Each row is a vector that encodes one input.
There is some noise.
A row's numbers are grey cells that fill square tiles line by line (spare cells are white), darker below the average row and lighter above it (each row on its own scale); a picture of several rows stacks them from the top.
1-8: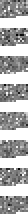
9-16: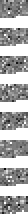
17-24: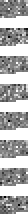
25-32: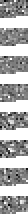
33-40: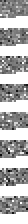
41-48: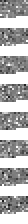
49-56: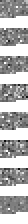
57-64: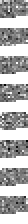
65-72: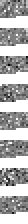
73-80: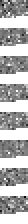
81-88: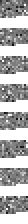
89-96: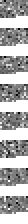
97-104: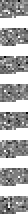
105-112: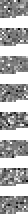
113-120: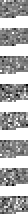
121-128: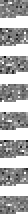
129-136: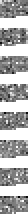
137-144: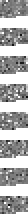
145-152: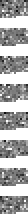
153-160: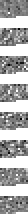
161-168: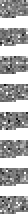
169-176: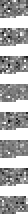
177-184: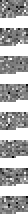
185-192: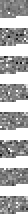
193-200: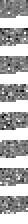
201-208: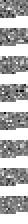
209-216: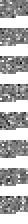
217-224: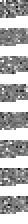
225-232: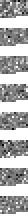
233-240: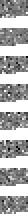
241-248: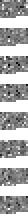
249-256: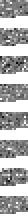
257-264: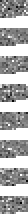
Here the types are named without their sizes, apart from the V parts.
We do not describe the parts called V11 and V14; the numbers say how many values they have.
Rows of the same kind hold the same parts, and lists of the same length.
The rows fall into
2 kinds.
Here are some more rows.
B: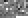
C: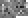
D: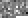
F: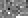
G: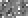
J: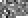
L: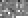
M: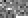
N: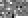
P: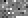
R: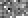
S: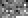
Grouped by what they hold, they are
B, C, J, L, R
D, F, G, M, N, P, S

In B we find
a true/false value, a value of V11 and a value of V14.
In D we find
a point on a circle, a true/false value and a value of V11.
